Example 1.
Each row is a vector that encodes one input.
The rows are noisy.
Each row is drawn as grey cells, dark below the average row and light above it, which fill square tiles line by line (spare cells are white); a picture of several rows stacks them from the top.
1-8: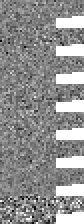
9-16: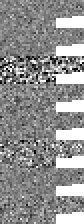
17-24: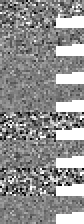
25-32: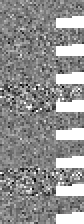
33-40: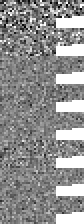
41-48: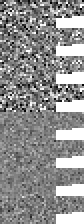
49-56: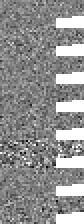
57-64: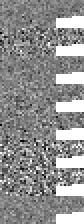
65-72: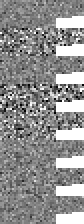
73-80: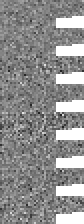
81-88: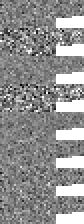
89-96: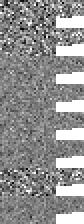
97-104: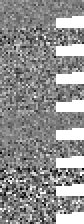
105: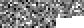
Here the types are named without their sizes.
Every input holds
either a point on a circle, or a fixed value, or a node of a tree.
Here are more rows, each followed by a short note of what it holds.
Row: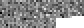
a node of a tree
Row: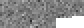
a node of a tree
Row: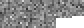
a node of a tree
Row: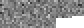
a node of a tree
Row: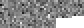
a node of a tree
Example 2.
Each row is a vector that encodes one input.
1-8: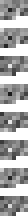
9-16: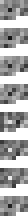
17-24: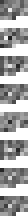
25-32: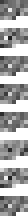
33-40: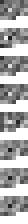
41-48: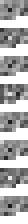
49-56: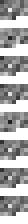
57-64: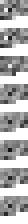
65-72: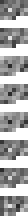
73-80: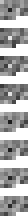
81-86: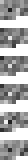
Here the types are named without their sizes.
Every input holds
a true/false value, together with either a fixed value, or a node of a tree.
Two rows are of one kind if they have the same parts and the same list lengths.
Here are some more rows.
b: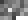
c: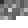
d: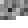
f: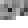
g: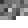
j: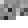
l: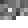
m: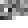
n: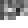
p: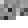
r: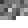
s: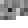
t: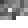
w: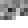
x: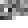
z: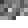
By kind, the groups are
b, c, d, f, g, j, l, p, r, s, t, w, z
m, n, x

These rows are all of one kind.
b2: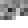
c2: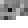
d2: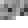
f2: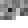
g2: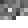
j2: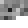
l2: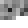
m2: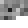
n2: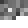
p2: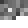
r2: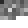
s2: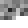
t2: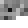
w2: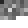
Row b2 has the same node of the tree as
r2, s2 and w2.
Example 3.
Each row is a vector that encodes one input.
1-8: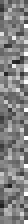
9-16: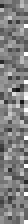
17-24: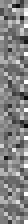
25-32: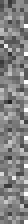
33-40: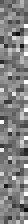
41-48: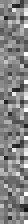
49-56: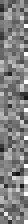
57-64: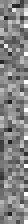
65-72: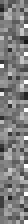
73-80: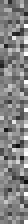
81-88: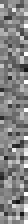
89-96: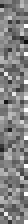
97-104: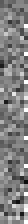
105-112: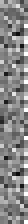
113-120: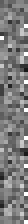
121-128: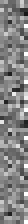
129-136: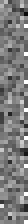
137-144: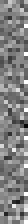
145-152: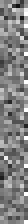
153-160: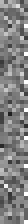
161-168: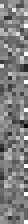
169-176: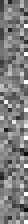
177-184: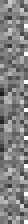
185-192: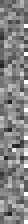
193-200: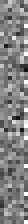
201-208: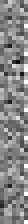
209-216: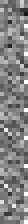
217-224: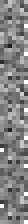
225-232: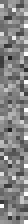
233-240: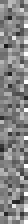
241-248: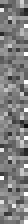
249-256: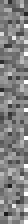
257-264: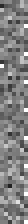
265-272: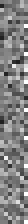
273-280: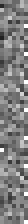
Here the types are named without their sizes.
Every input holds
either a point on a circle, or a point on a line.
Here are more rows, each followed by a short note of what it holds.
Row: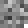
a point on a line
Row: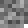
a point on a circle
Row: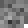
a point on a circle
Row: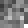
a point on a circle
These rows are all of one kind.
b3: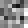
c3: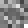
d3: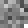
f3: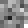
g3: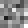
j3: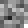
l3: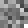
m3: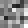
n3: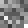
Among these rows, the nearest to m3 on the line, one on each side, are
b3 and g3.
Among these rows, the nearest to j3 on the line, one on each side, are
f3 and g3.
